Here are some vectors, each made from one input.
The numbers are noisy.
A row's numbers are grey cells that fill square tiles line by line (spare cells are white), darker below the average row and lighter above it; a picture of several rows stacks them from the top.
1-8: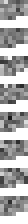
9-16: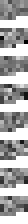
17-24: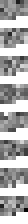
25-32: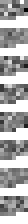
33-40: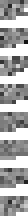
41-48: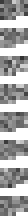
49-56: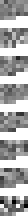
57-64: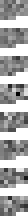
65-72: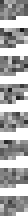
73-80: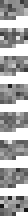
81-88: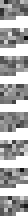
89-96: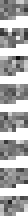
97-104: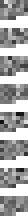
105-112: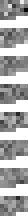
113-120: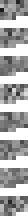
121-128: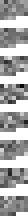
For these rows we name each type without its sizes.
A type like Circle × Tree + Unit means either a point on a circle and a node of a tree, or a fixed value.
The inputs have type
(Bool × Tree + Unit) × Line.
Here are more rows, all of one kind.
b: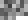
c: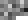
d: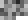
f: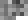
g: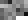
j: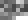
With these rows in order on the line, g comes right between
b and c.
